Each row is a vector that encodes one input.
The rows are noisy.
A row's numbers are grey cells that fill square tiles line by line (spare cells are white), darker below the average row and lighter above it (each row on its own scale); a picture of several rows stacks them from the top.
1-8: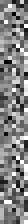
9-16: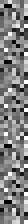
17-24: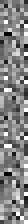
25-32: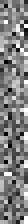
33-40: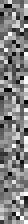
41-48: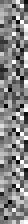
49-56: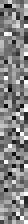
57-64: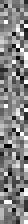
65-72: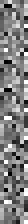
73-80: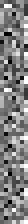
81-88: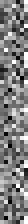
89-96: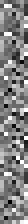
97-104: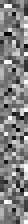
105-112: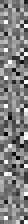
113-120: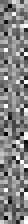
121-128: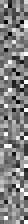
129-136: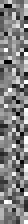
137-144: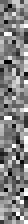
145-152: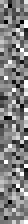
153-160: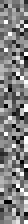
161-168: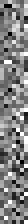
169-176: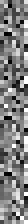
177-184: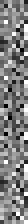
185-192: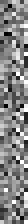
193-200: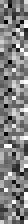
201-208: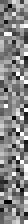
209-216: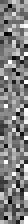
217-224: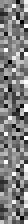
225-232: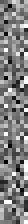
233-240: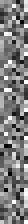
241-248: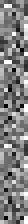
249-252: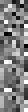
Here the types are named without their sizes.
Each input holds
three true/false values.
